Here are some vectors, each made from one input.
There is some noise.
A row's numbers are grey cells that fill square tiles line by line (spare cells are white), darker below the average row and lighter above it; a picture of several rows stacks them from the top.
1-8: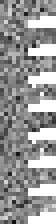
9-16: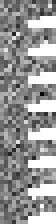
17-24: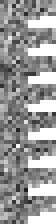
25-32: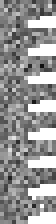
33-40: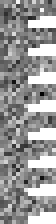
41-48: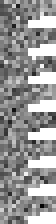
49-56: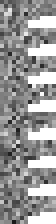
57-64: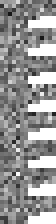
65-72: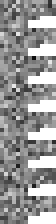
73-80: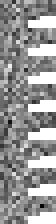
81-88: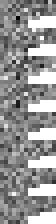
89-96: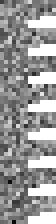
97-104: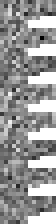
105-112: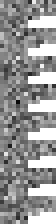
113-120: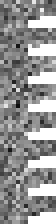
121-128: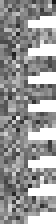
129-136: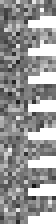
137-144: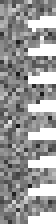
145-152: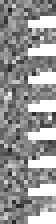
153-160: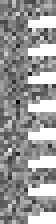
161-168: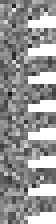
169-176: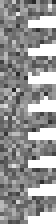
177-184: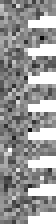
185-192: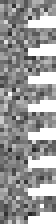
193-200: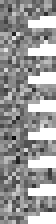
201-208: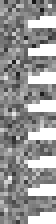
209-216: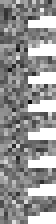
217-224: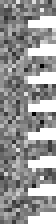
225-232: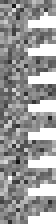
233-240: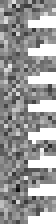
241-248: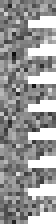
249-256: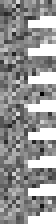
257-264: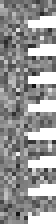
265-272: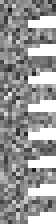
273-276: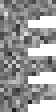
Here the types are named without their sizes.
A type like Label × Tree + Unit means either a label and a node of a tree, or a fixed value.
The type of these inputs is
(Bool × Bool × Bool + Circle) × Line.
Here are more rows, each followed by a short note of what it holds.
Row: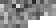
a point on a line and three true/false values
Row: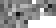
a point on a circle and a point on a line
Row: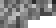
a point on a line and three true/false values
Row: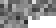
a point on a circle and a point on a line
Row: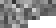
a point on a line and three true/false values
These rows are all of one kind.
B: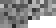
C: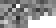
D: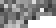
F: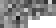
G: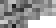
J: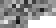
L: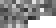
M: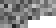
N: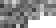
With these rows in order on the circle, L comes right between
B and D.
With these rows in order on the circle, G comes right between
M and N.
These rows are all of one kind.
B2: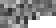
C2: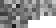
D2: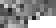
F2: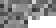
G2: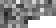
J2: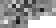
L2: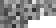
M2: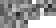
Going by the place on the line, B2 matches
D2 and G2.
